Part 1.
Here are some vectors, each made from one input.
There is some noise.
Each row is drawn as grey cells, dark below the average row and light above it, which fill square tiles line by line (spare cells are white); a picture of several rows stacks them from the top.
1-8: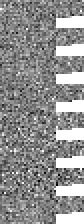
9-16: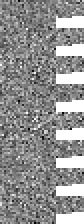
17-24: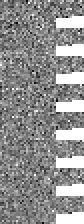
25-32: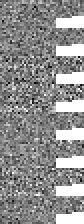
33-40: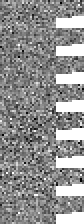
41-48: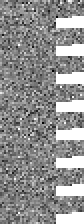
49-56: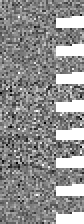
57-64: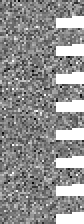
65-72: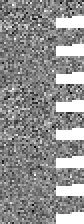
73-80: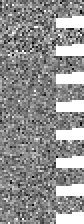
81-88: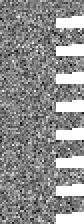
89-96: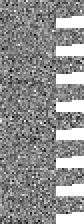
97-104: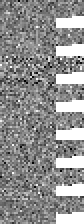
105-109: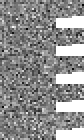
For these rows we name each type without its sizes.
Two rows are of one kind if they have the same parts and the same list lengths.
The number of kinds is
2.
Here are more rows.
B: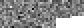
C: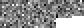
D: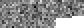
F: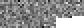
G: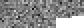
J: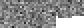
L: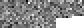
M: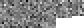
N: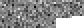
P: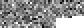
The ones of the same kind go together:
B, D, F, G, J, M, N, P
C, L

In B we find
a point on a line and three true/false values.
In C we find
a point on a line.
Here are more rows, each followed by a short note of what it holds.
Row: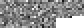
a point on a line and three true/false values
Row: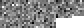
a point on a line
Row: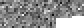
a point on a line and three true/false values
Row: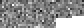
a point on a line
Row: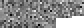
a point on a line and three true/false values
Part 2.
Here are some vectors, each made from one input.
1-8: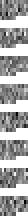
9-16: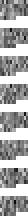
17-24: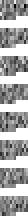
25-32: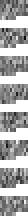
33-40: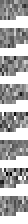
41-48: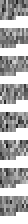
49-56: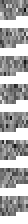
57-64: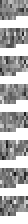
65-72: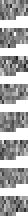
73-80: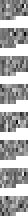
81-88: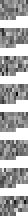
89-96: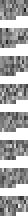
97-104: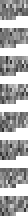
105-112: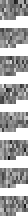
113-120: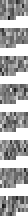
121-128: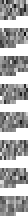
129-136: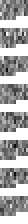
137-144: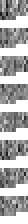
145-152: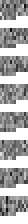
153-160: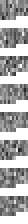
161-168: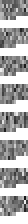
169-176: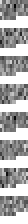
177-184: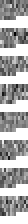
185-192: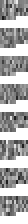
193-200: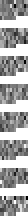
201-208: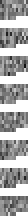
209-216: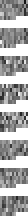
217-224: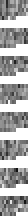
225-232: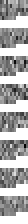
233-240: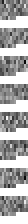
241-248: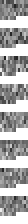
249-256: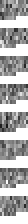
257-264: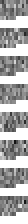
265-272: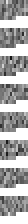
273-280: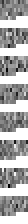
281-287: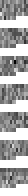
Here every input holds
one of 6 labels, a point on a 5-point line and a point on a 7-point line.
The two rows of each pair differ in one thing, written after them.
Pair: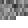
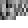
the place on the 7-point line
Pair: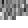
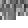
the label
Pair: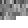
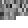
the label
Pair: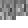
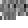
the label
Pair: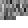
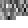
the place on the 5-point line
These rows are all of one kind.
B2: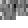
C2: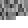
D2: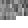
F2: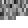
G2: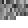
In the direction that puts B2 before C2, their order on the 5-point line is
D2, B2, G2, C2, F2.
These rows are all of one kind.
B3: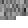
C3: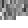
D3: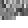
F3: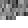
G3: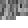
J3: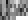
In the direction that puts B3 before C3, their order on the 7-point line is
J3, D3, G3, F3, B3, C3.
